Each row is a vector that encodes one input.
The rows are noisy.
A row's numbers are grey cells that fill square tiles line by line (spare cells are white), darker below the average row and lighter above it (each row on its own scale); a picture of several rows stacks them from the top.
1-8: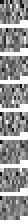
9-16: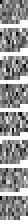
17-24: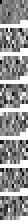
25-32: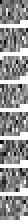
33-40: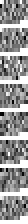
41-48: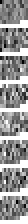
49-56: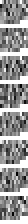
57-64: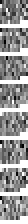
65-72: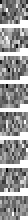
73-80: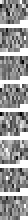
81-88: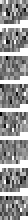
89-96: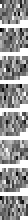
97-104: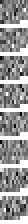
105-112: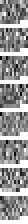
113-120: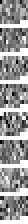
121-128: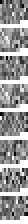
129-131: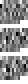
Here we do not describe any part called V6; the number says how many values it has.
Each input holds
a list of up to two items, each a true/false value and a value of V6.
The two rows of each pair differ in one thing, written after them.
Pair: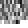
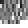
the true/false value in item 2 of the list
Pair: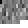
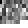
the true/false value in item 2 of the list
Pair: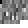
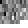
the value of V6 in item 1 of the list
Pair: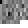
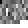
the true/false value in item 2 of the list
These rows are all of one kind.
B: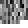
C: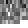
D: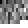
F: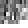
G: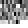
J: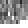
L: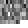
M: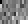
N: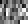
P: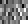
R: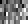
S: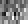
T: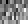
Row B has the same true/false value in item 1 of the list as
D, G and P.
